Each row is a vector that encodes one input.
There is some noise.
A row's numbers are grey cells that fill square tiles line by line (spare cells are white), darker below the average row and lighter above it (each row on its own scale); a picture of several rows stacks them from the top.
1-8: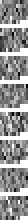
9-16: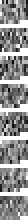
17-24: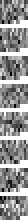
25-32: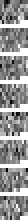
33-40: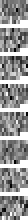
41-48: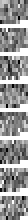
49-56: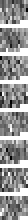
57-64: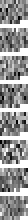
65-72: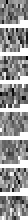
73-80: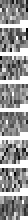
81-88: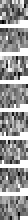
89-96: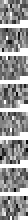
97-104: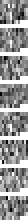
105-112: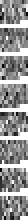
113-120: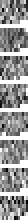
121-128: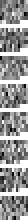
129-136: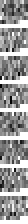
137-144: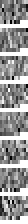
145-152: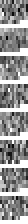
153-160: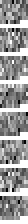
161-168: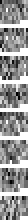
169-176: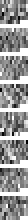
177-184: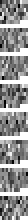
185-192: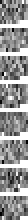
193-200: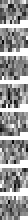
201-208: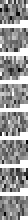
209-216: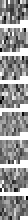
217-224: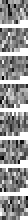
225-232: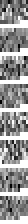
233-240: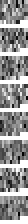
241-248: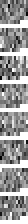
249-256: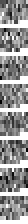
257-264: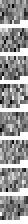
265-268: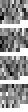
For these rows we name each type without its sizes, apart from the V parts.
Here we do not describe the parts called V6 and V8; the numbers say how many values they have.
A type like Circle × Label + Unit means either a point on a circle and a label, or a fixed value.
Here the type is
Label × V6 + Line × Line + V8.
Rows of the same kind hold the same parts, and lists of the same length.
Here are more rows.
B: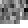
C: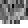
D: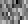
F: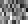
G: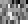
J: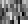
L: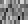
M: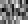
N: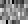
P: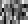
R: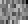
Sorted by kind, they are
B, G, M, R
C, D
F, J, L, N, P

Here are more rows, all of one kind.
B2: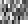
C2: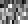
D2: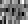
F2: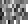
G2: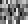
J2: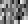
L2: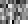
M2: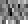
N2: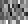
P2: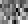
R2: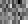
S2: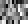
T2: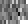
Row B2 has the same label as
F2, G2, M2 and N2.
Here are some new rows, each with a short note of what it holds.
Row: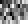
a point on each of two lines
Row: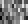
a value of V8
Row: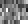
a point on each of two lines
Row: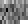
a point on each of two lines
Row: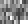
a label and a value of V6
